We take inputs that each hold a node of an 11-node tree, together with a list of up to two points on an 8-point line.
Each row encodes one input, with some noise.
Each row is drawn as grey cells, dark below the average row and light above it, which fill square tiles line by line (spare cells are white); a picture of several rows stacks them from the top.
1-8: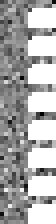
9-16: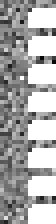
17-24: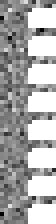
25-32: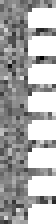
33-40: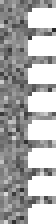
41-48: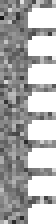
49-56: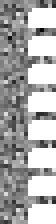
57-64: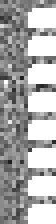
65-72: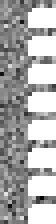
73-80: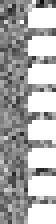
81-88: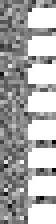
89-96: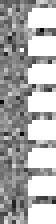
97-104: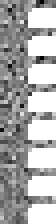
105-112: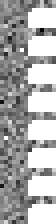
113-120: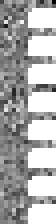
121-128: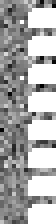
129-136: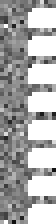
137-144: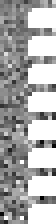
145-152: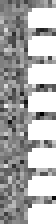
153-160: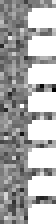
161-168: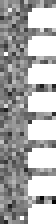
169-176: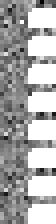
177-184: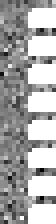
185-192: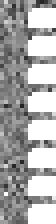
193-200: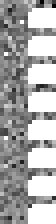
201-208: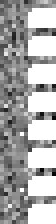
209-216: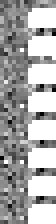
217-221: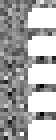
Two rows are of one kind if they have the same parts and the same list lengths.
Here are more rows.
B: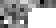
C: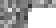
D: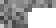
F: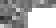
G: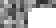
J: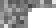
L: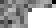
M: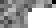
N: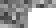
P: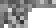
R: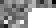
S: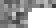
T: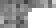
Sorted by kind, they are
B, G, R
C, J, N, P, S, T
D, F, L, M

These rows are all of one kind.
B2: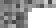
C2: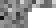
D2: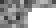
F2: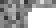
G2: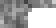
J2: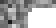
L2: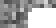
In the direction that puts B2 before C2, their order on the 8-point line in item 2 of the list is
D2, B2, F2, L2, G2, C2, J2.
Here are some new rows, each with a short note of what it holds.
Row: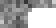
a node of an 11-node tree, together with a list of two items
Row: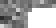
a node of an 11-node tree, together with a list of one item
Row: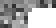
a node of an 11-node tree, together with the empty list
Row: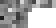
a node of an 11-node tree, together with a list of two items
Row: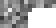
a node of an 11-node tree, together with a list of one item
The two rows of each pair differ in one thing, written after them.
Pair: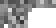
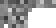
the place on the 8-point line in item 1 of the list
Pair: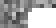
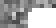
the place on the 8-point line in item 1 of the list
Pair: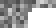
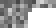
the place on the 8-point line in item 1 of the list
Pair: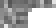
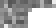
the place on the 8-point line in item 1 of the list
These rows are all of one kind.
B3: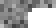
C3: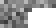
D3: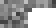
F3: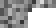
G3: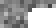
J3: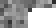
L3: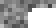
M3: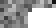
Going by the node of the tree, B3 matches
G3 and L3.
